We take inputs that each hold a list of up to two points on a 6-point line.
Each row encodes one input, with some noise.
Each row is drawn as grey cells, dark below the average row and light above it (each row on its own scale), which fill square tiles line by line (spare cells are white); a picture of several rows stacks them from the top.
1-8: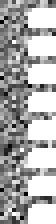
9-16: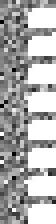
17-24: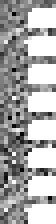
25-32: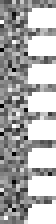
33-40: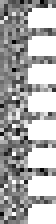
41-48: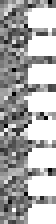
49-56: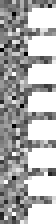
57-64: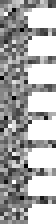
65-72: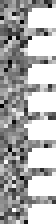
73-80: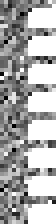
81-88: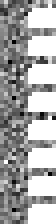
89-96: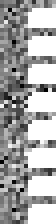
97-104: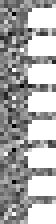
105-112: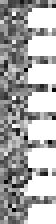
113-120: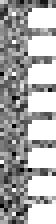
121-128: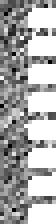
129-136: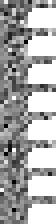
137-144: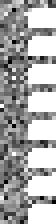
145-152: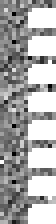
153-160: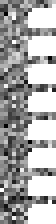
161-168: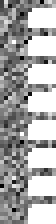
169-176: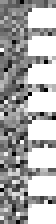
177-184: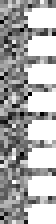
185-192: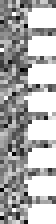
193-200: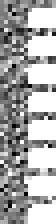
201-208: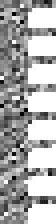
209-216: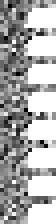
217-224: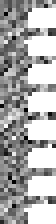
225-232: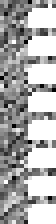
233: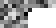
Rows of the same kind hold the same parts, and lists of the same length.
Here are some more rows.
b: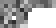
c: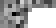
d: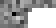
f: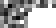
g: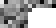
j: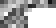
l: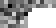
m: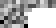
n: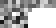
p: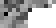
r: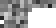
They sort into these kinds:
b, c, d, f, l, p, r
g
j, m, n

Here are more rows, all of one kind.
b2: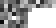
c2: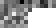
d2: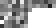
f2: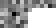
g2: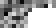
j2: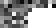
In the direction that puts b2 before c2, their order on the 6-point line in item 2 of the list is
b2, j2, f2, g2, c2, d2.
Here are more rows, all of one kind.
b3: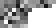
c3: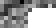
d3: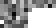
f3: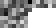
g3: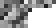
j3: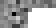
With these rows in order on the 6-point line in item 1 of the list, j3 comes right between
b3 and d3.
